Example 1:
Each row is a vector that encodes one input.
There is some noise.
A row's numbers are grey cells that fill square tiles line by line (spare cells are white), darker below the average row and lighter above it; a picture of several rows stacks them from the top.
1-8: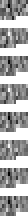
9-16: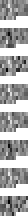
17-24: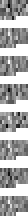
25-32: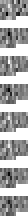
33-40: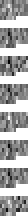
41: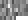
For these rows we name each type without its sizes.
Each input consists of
a true/false value, together with either a fixed value, or a point on each of two lines.
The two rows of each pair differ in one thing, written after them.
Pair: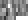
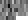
the true/false value
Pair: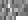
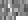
the place on one of the two lines
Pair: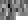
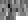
the place on one of the two lines
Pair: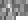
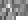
the place on one of the two lines
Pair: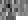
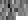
the place on one of the two lines
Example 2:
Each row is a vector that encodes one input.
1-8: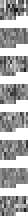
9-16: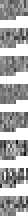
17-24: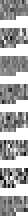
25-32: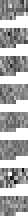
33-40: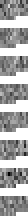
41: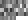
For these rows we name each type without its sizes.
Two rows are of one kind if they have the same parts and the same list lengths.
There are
2 kinds of row.
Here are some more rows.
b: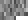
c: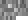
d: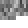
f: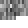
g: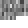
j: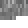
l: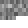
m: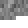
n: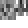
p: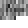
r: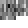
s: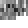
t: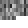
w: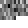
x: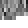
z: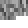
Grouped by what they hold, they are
b, f, j, l, m, r, s, x, z
c, d, g, n, p, t, w

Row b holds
a label and three true/false values.
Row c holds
a label.
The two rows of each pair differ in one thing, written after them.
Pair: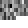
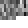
one of the three true/false values
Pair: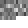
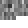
the label
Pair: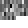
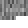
one of the three true/false values
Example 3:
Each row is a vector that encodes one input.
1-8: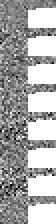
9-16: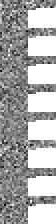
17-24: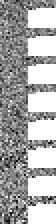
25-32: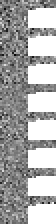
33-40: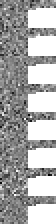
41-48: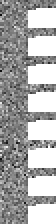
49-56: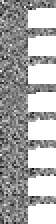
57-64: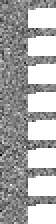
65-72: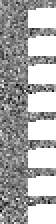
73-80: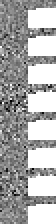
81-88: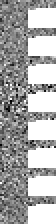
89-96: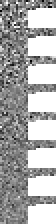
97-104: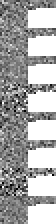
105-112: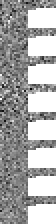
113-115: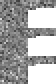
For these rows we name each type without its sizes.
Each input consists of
a list of points on a line.
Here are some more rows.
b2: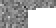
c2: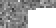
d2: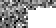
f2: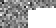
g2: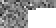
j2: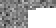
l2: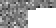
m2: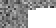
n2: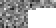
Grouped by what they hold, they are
b2, f2, j2, m2
c2, g2, l2, n2
d2

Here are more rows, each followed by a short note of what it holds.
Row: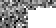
the empty list
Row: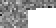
a list of one item
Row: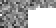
a list of two items
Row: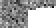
a list of two items
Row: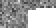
a list of one item
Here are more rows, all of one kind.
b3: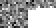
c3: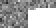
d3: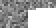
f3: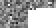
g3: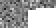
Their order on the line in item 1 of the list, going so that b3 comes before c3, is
b3, c3, d3, f3, g3.
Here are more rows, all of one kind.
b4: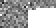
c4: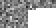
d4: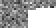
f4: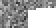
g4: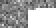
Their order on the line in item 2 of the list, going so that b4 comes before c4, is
f4, b4, d4, c4, g4.
